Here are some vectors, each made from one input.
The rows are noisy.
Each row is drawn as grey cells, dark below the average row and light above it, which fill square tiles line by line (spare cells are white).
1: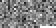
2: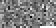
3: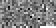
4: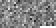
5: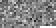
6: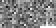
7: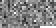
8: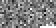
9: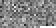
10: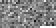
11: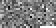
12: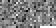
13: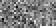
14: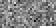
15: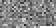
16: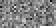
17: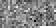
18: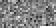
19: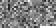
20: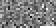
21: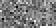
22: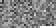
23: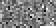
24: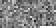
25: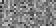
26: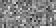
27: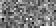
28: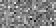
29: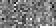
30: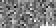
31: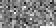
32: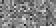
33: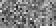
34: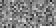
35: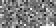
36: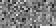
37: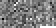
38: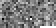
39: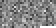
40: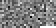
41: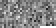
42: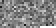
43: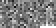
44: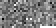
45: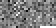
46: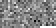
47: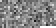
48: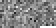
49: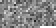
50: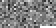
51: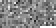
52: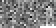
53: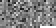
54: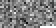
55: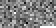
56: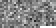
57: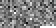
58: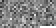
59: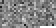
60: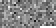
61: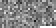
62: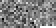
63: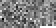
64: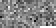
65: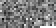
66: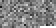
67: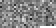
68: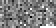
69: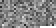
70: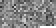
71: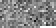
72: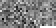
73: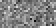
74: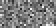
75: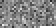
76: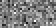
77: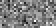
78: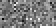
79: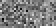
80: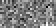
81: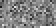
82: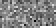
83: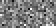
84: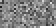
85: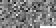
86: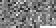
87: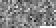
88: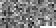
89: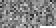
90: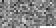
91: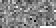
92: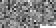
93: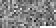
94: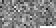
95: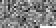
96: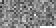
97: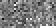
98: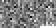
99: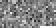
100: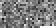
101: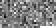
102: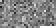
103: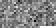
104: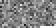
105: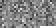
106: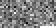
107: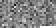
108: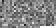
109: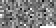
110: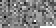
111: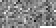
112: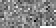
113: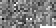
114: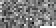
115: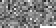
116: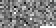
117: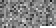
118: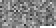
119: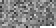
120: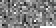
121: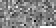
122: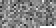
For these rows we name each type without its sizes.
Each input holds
either a point on a line, or a node of a tree and a true/false value.
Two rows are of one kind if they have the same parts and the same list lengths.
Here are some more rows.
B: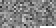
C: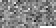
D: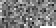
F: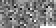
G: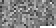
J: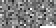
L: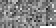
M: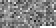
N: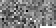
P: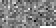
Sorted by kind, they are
B, C, G, L, M, P
D, F, J, N

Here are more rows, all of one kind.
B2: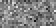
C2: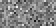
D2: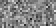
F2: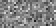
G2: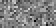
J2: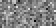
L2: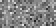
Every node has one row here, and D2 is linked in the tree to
F2.
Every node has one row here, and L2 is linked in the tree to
C2 and J2.
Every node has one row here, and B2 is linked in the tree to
G2 and J2.
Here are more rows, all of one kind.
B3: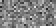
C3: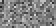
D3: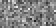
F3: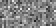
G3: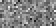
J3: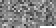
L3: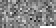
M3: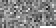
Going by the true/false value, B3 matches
C3 and J3.
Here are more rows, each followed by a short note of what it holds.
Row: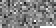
a point on a line
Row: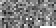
a point on a line
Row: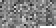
a node of a tree and a true/false value
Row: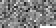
a point on a line
